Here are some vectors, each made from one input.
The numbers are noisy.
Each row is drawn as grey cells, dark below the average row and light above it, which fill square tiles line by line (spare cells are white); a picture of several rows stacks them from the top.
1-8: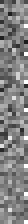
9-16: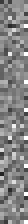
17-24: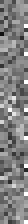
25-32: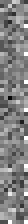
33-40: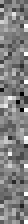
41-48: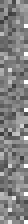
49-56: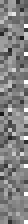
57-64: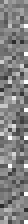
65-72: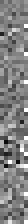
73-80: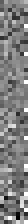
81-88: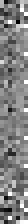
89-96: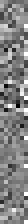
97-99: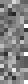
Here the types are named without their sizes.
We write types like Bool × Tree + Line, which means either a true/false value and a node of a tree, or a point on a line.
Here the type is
List(Line).
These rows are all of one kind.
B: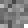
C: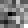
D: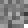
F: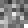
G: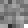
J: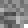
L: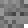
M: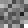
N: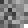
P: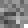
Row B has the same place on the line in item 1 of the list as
C and M.
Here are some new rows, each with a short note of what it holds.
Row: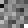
a list of two items
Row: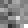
a list of two items
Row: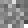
a list of one item
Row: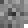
a list of three items
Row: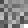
a list of one item
